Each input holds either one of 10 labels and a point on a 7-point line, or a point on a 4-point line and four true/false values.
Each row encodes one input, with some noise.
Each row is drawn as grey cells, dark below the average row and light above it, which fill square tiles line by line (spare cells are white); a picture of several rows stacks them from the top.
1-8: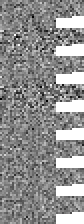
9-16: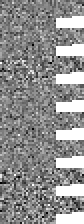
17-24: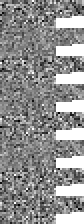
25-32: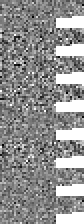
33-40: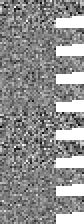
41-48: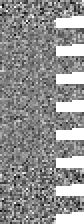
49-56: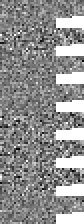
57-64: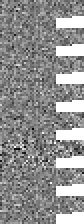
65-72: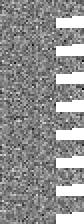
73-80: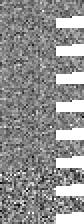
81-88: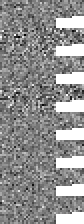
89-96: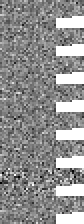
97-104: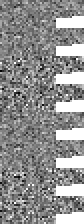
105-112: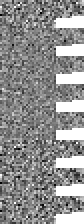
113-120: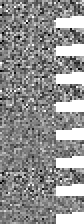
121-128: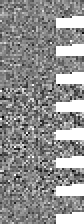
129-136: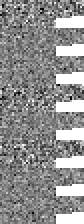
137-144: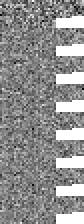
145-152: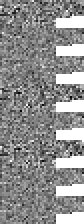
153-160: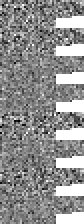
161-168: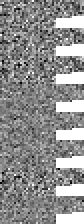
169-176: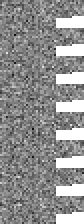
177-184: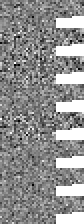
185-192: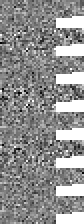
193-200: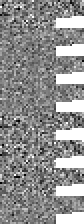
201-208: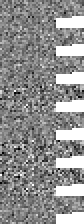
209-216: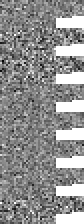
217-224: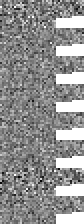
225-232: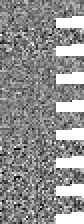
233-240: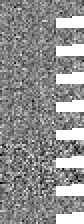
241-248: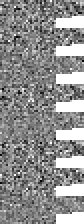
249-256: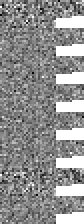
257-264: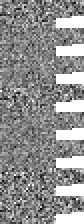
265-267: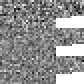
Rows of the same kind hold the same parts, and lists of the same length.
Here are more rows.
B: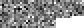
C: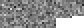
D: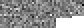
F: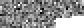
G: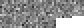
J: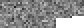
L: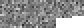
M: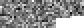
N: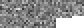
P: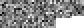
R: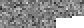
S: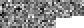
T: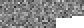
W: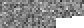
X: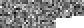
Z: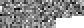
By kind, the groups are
B, F, M, P, S, X, Z
C, D, G, J, L, N, R, T, W

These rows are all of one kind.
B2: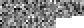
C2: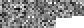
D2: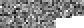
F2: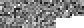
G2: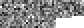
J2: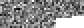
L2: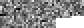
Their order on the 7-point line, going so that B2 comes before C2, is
B2, C2, G2, D2, L2, F2, J2.
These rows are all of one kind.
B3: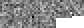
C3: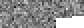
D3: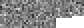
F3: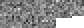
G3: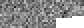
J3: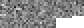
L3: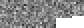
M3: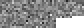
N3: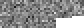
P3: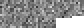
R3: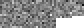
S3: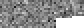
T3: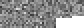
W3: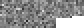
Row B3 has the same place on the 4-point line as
C3, N3 and S3.
